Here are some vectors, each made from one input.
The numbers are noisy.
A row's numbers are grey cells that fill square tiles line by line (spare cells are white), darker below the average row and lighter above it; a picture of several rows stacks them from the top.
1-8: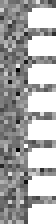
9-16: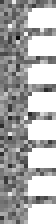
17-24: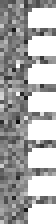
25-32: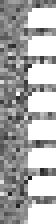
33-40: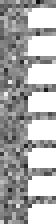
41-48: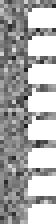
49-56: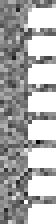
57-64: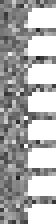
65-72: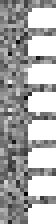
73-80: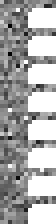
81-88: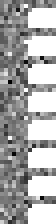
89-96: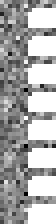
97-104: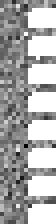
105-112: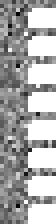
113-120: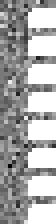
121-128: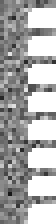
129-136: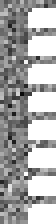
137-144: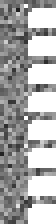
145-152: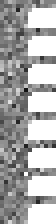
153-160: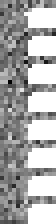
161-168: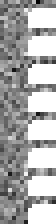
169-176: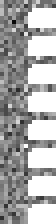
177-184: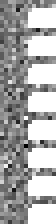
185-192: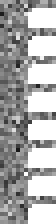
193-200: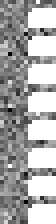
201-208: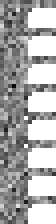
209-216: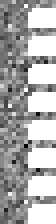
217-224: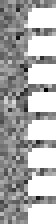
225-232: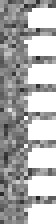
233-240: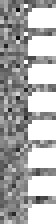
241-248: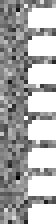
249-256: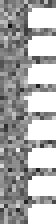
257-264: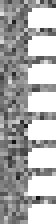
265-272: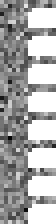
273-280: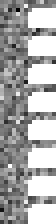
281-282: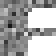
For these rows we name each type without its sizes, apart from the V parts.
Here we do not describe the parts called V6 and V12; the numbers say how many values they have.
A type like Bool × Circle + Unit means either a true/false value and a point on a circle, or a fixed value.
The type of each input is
(Bool × Bool × Bool + V6) × (Line + V12).
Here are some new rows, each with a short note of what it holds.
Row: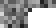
three true/false values and a value of V12
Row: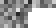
a value of V6 and a value of V12
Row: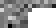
a value of V6 and a value of V12
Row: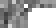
a point on a line and three true/false values
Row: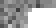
a point on a line and three true/false values
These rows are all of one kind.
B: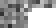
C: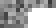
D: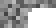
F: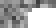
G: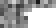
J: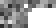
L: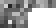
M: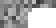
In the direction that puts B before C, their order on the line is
J, L, B, C, G, D, F, M.
